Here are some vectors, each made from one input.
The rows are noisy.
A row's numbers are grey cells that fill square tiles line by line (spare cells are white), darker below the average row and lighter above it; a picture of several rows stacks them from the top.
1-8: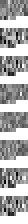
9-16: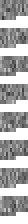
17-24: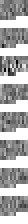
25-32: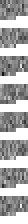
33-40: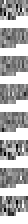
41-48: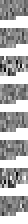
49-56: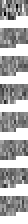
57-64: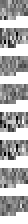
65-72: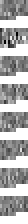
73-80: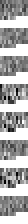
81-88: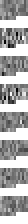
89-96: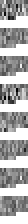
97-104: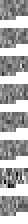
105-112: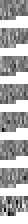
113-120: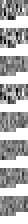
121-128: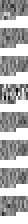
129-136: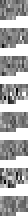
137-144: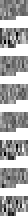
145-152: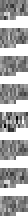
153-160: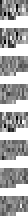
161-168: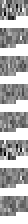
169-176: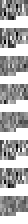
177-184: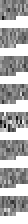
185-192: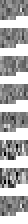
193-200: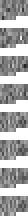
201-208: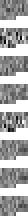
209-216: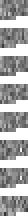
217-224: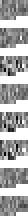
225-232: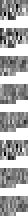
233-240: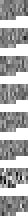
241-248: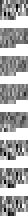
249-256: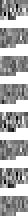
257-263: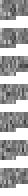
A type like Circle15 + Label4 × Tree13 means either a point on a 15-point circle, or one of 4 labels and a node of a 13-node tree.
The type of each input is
Bool × Label5 × Line6 × List2(Line5).
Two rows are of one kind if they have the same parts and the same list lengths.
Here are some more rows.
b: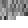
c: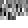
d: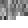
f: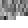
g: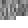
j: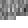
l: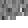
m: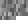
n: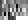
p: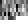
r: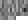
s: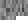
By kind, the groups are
b, c, d, m, n, s
f, g
j, l, p, r

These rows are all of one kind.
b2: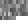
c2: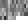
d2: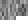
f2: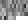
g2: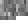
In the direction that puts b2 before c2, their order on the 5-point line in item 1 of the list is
b2, g2, f2, d2, c2.
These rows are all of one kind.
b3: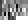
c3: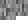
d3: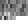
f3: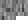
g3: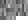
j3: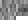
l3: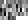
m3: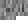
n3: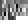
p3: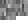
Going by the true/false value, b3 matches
l3 and n3.
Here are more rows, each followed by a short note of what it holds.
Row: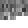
one of 5 labels, a point on a 6-point line and a true/false value, together with the empty list
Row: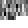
one of 5 labels, a point on a 6-point line and a true/false value, together with the empty list
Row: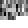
one of 5 labels, a point on a 6-point line and a true/false value, together with the empty list
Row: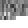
one of 5 labels, a point on a 6-point line and a true/false value, together with a list of one item
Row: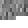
one of 5 labels, a point on a 6-point line and a true/false value, together with the empty list
